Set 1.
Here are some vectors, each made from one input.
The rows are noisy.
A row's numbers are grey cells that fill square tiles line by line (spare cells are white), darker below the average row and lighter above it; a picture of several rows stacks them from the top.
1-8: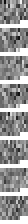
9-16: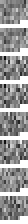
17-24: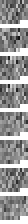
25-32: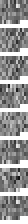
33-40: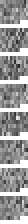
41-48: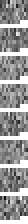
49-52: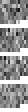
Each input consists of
a point on a 9-point line.
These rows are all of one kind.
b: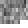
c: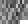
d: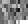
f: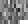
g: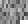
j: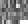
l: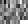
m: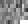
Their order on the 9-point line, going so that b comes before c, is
l, m, b, g, c, j, f, d.
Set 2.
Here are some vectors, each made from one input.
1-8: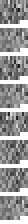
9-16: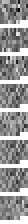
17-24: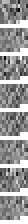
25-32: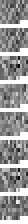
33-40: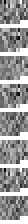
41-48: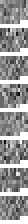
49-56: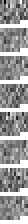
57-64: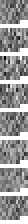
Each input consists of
a point on a 9-point line.
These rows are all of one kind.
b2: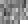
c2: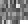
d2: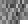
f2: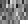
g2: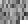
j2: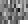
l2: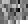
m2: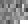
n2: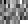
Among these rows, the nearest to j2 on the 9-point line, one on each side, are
c2 and l2.
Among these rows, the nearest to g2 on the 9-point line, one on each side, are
b2 and d2.
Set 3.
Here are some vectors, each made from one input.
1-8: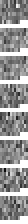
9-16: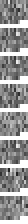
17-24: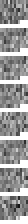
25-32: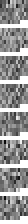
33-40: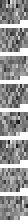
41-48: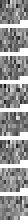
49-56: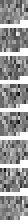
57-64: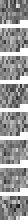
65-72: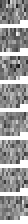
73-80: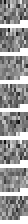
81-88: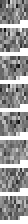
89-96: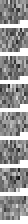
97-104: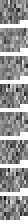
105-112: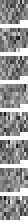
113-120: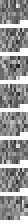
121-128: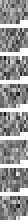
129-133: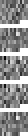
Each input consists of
a point on a 9-point line.
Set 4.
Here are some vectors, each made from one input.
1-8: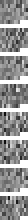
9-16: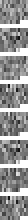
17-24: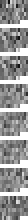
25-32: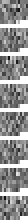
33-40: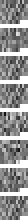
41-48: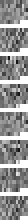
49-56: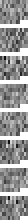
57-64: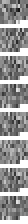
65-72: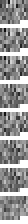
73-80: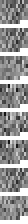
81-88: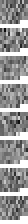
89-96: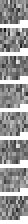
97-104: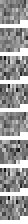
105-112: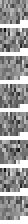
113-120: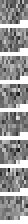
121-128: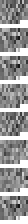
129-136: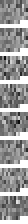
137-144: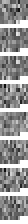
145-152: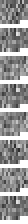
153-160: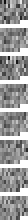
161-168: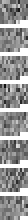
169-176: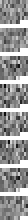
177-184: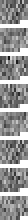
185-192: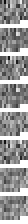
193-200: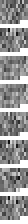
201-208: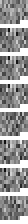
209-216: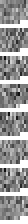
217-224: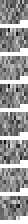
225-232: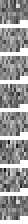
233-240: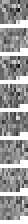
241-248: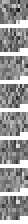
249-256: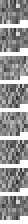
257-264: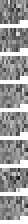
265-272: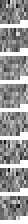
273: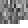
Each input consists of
a point on a 9-point line.
